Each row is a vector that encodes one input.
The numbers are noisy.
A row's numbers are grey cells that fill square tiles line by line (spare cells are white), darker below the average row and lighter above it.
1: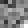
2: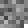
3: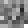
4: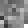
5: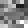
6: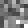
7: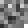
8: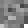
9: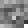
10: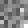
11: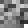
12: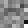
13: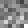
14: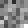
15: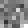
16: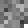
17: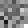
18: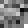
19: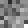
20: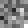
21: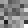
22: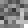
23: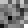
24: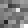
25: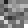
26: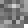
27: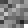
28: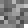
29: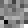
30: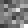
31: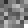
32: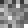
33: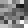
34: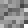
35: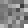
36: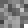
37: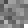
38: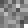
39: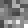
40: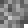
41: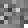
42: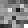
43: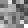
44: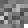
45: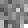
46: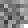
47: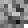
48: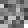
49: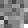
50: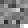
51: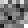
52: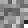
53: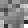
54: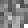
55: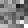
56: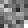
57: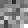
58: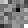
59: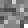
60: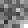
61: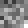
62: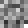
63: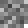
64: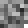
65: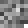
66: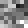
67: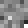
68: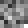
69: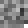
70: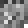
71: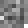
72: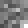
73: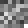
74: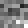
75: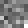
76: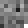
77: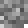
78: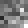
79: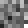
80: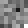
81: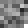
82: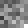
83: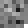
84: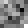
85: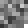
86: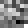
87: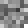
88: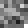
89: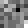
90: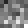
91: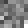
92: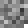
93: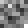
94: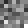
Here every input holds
a list of up to three points on a 6-point line.
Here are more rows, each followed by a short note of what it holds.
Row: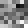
the empty list
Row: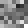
the empty list
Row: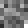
a list of one item
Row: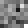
a list of one item
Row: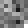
a list of one item
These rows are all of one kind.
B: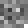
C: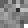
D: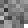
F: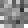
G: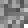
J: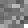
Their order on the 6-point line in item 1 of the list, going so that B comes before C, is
B, F, D, J, C, G.
